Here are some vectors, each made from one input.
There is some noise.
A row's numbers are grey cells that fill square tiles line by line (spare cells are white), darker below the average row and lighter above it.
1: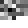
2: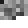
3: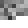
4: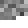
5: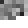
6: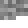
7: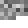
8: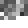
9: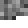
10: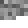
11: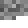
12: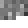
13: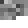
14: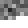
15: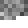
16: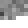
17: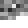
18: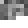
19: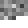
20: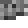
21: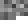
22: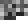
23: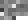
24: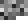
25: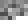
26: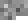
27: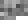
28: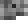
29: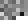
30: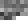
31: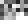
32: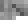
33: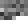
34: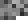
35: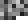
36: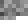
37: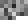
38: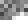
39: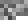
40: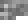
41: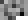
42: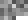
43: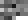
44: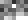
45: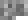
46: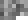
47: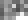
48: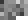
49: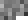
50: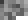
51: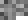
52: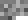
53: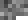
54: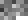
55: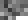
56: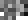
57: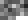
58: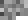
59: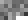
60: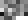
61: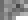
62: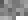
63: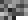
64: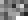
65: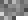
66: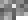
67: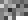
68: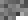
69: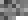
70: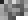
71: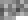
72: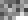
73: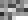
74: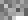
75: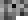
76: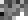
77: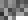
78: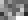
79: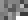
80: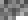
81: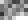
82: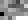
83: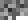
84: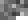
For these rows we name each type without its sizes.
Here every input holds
either a label, or a point on a line.
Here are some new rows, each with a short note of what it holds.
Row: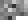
a label
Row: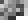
a label
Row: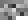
a label
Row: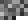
a point on a line
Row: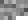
a label
